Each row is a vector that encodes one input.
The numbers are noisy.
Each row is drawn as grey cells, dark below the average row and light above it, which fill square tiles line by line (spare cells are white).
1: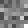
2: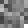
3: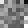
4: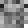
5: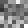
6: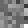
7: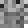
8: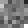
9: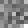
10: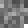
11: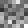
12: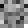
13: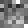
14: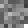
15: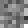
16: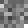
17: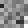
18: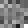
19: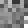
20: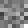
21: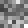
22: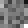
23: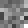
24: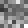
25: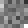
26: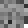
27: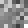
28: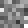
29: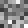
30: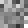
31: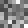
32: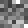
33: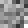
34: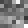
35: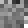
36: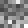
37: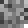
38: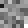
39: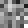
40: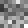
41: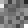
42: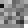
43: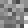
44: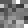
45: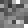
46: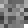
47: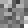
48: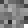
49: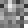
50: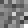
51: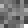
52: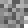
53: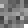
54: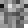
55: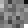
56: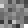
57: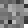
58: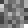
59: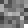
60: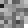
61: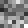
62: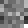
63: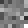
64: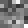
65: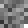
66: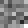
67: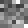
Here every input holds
a true/false value, together with either a point on a 9-point circle, or a fixed value.
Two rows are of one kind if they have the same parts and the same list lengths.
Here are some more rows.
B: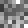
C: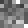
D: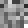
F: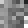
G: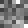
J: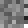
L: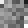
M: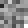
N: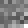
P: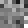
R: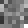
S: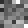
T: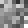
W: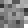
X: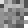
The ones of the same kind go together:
B, C, G, S
D, F, J, L, M, N, P, R, T, W, X

